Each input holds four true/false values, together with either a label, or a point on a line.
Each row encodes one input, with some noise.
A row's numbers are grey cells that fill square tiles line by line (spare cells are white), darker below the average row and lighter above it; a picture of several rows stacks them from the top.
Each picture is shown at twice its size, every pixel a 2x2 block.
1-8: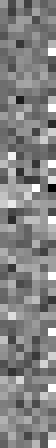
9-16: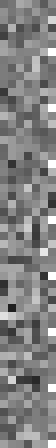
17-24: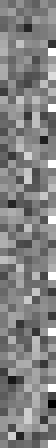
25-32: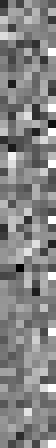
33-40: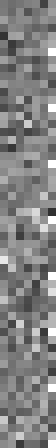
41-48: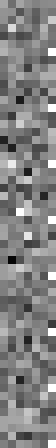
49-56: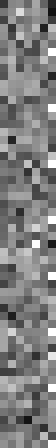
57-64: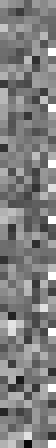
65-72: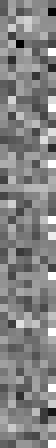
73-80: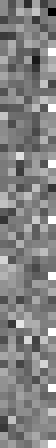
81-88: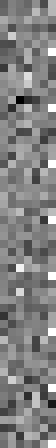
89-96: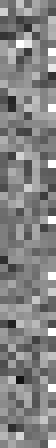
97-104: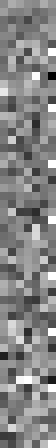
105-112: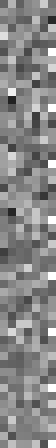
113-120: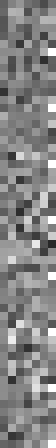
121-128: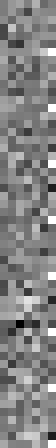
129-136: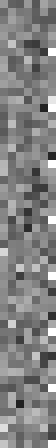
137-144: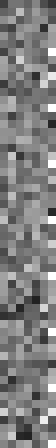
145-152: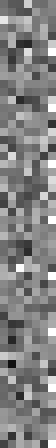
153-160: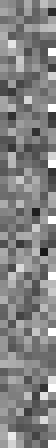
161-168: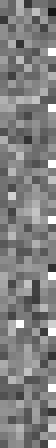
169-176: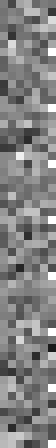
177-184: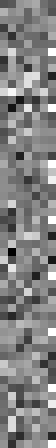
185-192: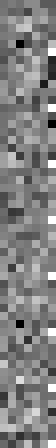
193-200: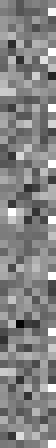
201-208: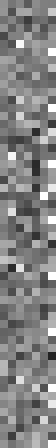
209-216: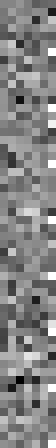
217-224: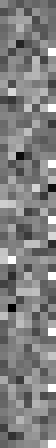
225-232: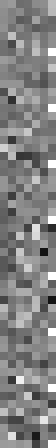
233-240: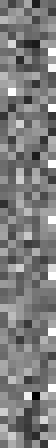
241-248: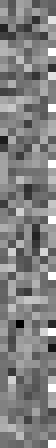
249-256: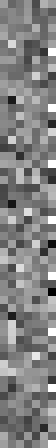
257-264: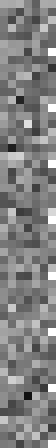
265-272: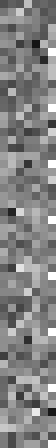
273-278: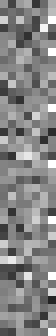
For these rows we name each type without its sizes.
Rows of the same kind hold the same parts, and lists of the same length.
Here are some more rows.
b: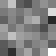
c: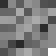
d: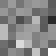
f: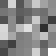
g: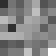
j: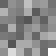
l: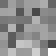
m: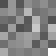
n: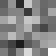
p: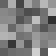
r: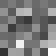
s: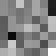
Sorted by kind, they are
b, d, f, j, l, m, p, r
c, g, n, s

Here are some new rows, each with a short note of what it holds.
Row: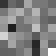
a point on a line and four true/false values
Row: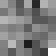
a label and four true/false values
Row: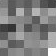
a point on a line and four true/false values
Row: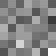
a label and four true/false values
